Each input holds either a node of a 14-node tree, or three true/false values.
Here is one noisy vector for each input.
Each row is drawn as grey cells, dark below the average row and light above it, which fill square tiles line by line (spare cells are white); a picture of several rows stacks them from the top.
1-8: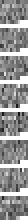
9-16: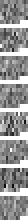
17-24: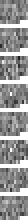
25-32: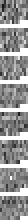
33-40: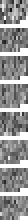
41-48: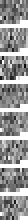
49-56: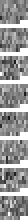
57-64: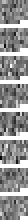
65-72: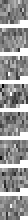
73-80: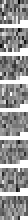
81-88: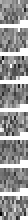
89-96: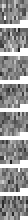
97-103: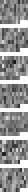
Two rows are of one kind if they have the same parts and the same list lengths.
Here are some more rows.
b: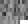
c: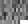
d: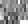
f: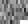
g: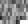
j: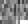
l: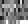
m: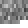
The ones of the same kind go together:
b, c, j
d, f, g, l, m

